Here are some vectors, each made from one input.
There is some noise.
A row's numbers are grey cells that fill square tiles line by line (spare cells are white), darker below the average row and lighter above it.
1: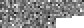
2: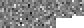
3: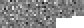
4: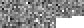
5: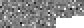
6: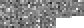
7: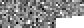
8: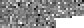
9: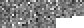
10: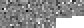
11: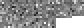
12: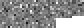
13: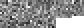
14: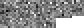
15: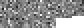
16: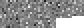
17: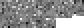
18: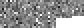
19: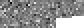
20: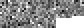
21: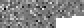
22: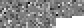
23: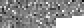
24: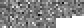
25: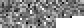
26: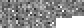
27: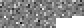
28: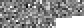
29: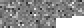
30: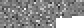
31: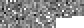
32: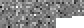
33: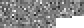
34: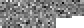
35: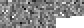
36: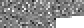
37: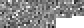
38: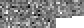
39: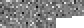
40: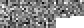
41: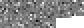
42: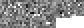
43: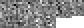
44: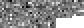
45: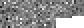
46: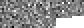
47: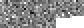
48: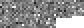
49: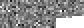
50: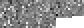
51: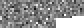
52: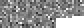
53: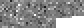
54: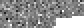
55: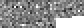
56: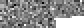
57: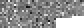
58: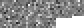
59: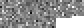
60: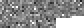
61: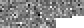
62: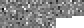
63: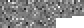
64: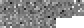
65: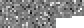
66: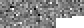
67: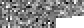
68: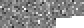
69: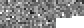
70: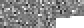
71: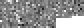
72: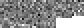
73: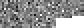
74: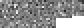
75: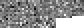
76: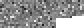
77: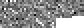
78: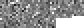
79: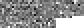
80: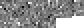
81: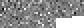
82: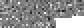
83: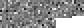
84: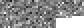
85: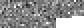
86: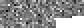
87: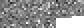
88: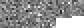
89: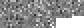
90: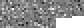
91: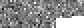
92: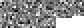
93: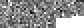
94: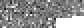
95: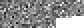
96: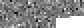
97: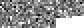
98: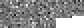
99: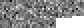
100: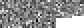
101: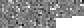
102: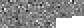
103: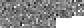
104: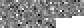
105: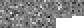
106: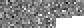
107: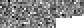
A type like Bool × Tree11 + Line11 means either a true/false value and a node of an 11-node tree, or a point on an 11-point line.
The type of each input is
(Bool × Bool × Bool + Unit) × Label9 × Label9.
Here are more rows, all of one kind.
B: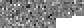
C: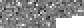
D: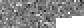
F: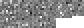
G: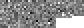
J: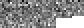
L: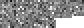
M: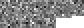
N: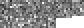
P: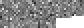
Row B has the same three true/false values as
C, D and J.
